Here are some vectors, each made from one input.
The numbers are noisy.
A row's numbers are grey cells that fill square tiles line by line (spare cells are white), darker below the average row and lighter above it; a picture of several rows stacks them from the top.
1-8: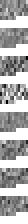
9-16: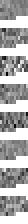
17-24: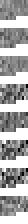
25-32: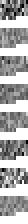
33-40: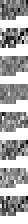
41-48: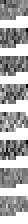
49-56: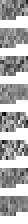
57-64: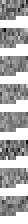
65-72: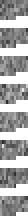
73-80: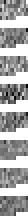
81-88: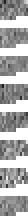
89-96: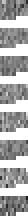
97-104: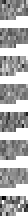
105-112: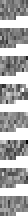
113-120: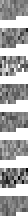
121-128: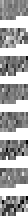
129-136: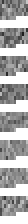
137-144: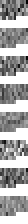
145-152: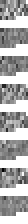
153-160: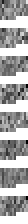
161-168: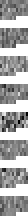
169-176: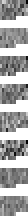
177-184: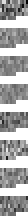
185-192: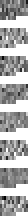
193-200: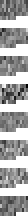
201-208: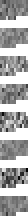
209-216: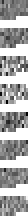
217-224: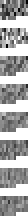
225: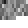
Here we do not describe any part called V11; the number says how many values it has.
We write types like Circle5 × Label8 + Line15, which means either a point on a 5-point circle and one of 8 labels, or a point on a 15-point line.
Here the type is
(Bool × Bool × Bool + V11) × (Label8 + Line8).
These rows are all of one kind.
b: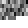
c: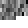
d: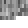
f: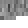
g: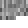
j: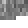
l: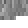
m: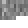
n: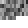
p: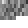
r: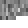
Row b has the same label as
d and l.
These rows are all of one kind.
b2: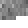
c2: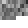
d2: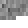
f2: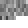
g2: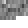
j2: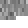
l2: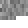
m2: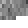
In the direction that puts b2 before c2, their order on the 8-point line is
f2, g2, d2, m2, b2, j2, c2, l2.
